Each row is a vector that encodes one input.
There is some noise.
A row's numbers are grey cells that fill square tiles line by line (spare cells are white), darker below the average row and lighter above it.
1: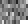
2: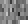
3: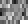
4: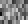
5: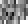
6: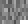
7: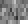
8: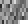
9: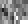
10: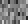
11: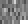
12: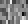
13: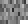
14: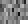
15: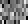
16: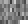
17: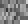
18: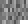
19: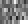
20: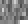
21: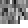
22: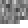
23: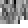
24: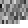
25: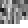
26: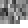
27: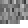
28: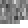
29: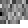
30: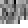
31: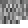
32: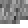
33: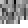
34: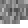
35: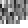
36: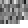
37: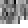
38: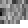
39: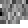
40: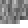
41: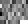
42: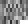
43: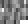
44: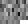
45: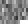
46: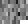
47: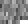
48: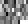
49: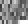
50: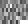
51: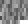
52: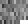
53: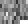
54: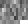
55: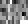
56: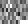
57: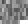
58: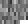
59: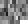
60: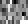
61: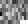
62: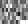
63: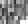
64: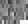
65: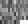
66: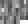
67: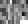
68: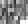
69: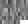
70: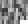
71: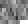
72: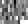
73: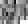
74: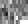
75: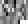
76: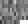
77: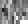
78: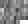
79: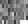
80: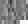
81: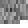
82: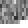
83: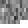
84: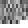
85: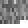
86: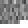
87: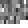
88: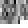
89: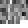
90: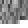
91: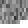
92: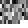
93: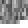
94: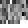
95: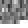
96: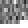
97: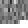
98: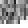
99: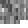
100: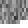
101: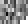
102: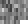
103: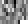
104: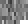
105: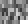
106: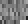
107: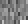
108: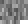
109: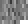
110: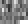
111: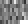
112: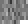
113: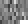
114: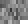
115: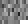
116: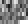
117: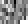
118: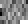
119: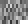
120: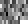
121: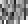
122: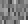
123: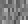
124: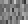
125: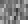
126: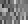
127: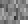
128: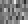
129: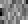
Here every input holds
either a point on a 9-point line, or a list of up to two points on a 6-point circle.
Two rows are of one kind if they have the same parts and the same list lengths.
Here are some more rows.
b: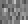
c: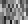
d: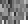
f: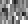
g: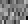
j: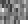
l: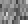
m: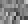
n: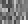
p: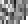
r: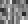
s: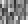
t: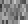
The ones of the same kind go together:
b, d, g, n
c
f, p, r, s
j, l, m, t

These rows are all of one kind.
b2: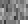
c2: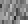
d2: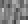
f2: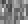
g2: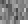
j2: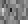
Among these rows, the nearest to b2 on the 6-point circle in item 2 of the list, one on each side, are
c2 and f2.
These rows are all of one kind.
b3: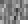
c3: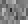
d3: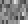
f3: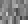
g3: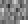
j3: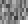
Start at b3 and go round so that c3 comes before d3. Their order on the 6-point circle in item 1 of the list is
b3, j3, c3, d3, g3, f3.
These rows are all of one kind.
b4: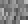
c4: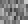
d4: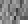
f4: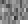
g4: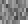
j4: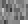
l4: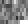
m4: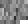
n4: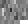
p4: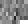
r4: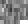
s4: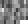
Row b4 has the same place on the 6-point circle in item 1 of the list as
m4 and s4.
